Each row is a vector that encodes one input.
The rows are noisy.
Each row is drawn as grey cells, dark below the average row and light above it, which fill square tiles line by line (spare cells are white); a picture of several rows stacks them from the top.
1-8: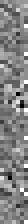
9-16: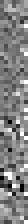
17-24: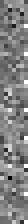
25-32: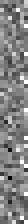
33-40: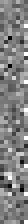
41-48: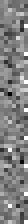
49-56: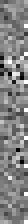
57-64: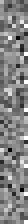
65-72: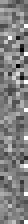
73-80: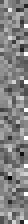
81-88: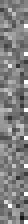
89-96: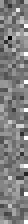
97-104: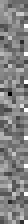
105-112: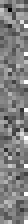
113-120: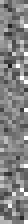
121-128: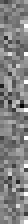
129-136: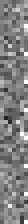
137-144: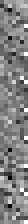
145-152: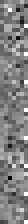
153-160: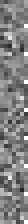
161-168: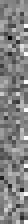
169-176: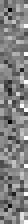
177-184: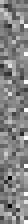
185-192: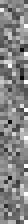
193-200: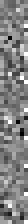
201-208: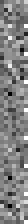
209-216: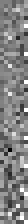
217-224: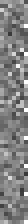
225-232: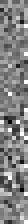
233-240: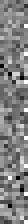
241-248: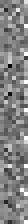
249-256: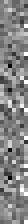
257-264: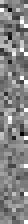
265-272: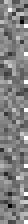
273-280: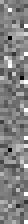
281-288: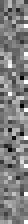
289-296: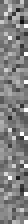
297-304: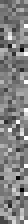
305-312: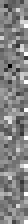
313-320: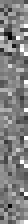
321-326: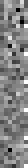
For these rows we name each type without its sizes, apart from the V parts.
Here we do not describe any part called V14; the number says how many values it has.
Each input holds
a point on a line, together with either a point on a line, or a value of V14.
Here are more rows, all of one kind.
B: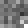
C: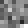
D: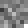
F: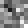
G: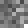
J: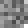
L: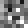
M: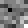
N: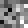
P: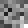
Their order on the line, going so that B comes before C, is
B, G, D, L, J, C, F, M, N, P.
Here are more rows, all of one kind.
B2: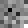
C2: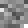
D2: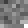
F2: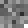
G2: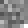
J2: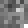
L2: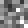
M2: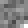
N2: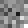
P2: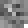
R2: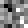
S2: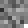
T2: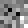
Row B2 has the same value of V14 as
G2, N2, P2 and T2.
